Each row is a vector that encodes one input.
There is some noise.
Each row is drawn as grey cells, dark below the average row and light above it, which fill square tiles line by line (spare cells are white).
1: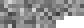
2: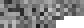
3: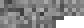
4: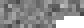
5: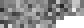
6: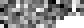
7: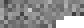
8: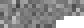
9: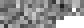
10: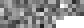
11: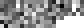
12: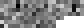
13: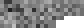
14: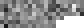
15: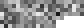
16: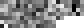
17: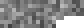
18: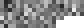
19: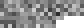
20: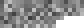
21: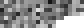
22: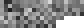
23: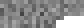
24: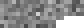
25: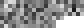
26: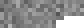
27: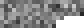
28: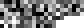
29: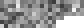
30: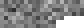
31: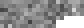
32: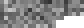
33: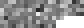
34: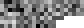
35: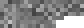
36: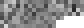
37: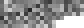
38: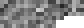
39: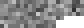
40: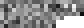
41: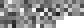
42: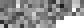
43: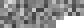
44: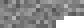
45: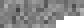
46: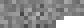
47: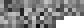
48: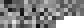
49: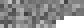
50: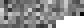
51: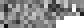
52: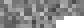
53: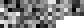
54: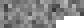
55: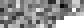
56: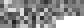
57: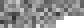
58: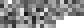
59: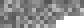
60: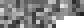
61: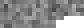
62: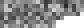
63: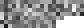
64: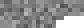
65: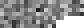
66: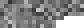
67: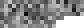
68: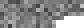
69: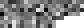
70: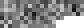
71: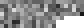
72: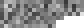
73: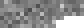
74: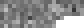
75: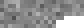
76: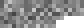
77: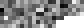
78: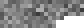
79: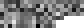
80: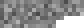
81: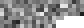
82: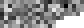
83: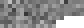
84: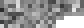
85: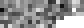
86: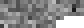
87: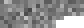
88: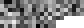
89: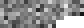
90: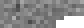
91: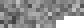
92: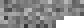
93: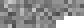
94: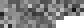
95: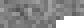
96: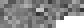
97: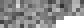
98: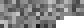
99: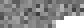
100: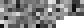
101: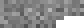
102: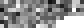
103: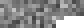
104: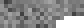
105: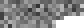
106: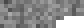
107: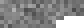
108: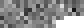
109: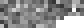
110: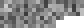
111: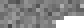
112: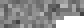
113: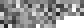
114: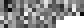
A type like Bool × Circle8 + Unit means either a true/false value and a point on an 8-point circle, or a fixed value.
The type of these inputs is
Bool × Label5 + List3(Line5).
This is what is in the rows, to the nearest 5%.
About 35% of them hold one of 5 labels and a true/false value. The rest are lists of up to three points on a 5-point line: about 5% of all rows are empty, 15% hold one, 25% two and 20% three.
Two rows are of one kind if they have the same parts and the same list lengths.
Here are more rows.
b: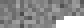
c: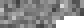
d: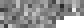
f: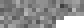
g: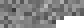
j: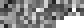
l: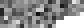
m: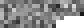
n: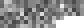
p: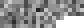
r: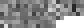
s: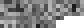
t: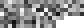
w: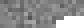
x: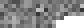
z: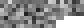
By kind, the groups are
b, p, r
c, j, m, n, x
d, f, s, w
g, z
l, t

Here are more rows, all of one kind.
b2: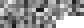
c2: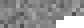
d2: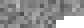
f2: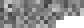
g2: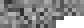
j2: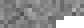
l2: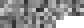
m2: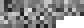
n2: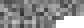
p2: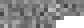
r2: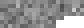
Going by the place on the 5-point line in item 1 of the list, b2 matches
f2, m2, p2 and r2.
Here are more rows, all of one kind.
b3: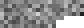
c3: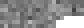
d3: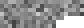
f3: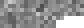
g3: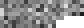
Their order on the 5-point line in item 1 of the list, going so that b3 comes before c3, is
f3, d3, b3, g3, c3.
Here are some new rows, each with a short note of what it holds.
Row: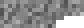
a list of one item
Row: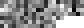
a list of two items
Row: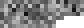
the empty list
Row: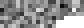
a list of two items
